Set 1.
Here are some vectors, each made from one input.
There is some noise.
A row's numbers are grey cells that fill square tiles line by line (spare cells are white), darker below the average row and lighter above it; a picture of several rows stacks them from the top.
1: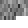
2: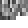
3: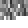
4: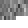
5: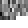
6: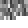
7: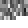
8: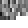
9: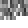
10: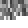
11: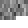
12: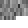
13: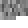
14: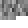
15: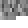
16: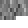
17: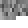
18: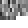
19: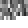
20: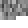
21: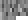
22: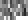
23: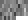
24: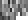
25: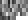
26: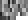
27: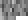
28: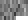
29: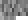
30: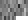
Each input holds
a point on a 4-point line.
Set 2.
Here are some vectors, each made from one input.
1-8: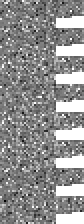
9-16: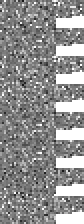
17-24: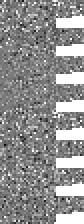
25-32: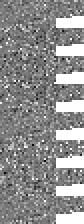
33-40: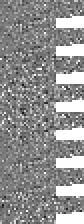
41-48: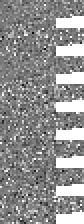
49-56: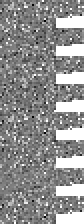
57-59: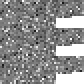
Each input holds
a point on a 9-point line.
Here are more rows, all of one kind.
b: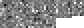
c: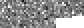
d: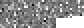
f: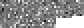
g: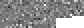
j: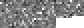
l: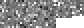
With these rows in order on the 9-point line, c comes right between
b and l.
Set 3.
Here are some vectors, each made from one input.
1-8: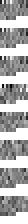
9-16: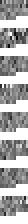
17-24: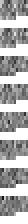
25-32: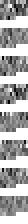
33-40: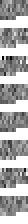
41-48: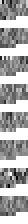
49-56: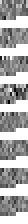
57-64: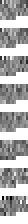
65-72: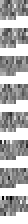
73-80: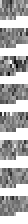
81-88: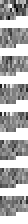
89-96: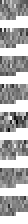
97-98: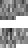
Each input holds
either a fixed value, or four true/false values.
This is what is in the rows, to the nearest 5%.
About 10% of them hold a fixed value. The rest hold four true/false values.
